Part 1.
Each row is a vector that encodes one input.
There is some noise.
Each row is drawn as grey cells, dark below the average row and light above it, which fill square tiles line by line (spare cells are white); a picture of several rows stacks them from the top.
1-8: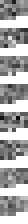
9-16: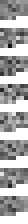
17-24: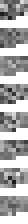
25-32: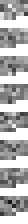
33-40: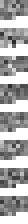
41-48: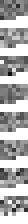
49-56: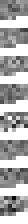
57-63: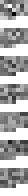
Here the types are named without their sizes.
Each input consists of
a point on a line.
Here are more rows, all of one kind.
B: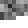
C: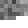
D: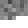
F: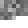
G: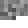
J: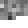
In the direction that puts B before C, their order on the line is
G, B, C, D, J, F.
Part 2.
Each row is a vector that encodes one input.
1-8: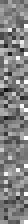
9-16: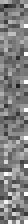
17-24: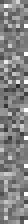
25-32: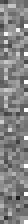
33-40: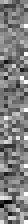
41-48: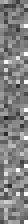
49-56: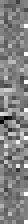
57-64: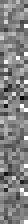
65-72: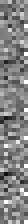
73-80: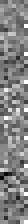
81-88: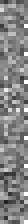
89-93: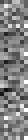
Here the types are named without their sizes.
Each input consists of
a point on a line.
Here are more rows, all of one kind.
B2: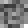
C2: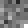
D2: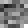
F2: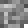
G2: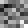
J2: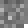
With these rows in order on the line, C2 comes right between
B2 and J2.
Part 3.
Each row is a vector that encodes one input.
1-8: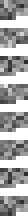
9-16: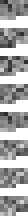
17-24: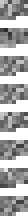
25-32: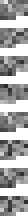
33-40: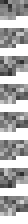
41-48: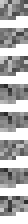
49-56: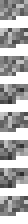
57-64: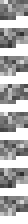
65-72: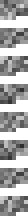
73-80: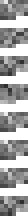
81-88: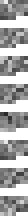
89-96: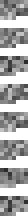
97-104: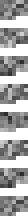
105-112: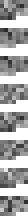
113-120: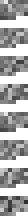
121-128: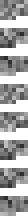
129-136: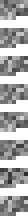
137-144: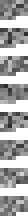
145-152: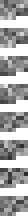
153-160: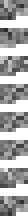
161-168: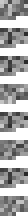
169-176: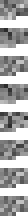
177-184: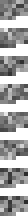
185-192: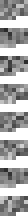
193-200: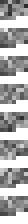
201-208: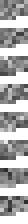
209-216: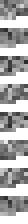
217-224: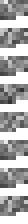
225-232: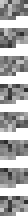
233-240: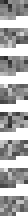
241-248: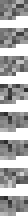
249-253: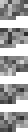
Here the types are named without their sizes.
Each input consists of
three true/false values.
